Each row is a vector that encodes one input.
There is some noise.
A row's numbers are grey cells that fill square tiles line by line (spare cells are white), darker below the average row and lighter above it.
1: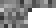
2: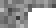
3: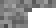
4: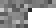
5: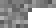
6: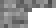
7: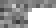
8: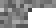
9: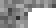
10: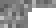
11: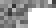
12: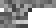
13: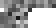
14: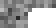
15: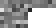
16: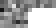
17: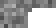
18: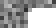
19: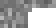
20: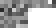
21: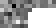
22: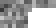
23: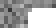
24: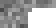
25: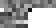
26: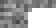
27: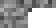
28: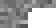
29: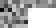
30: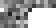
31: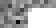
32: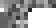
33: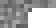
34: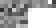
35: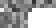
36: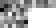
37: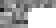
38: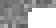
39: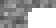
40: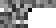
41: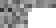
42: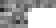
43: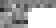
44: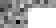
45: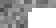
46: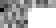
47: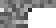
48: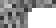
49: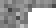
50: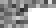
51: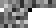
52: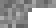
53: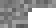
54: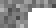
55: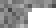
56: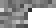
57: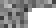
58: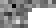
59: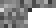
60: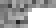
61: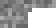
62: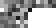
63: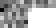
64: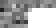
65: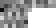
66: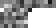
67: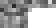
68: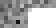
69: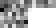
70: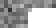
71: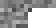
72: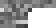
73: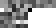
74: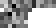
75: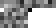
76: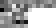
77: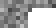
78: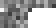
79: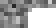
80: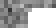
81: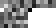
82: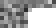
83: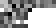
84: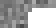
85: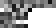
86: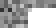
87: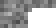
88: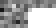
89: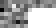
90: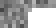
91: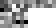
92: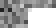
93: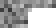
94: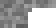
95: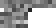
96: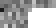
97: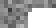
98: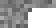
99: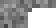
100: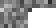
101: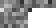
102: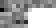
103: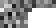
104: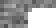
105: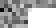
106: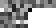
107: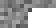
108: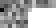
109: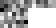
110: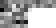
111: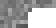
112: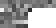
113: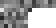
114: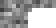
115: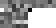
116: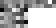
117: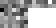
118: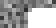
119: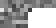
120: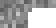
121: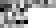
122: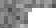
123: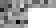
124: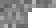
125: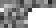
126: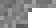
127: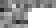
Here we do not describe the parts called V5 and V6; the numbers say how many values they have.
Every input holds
one of 4 labels, together with either a fixed value, or four true/false values, a value of V5 and a value of V6.
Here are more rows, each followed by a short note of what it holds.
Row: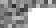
one of 4 labels
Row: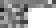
one of 4 labels
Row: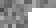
one of 4 labels, four true/false values, a value of V5 and a value of V6
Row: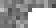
one of 4 labels, four true/false values, a value of V5 and a value of V6
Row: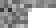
one of 4 labels, four true/false values, a value of V5 and a value of V6
